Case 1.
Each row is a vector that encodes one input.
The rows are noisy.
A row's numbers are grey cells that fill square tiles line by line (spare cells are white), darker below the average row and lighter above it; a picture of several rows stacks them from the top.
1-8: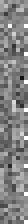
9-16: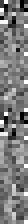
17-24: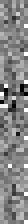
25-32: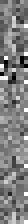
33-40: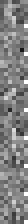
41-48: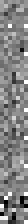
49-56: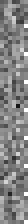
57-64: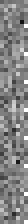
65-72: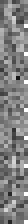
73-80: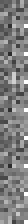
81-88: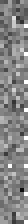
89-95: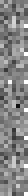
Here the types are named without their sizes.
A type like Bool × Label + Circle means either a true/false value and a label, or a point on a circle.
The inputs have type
Bool × Bool × Bool × Bool + Unit.
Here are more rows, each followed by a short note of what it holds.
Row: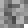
four true/false values
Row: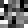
a fixed value
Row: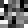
a fixed value
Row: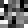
a fixed value
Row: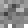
four true/false values
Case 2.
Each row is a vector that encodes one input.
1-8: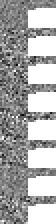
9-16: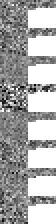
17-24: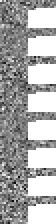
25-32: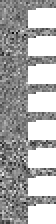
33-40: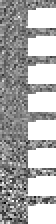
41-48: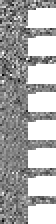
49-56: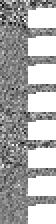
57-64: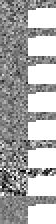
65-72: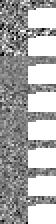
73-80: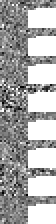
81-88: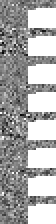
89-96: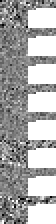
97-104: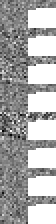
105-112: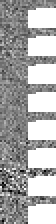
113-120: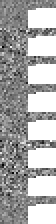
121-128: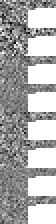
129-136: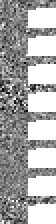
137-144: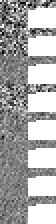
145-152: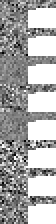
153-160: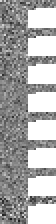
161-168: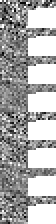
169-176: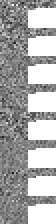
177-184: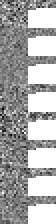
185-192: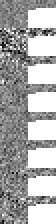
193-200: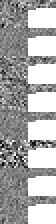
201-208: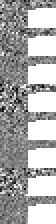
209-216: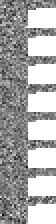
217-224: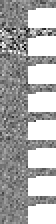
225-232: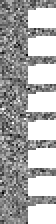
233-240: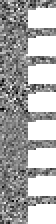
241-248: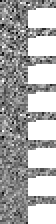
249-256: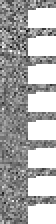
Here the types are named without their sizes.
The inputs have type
Bool × Bool × Bool.
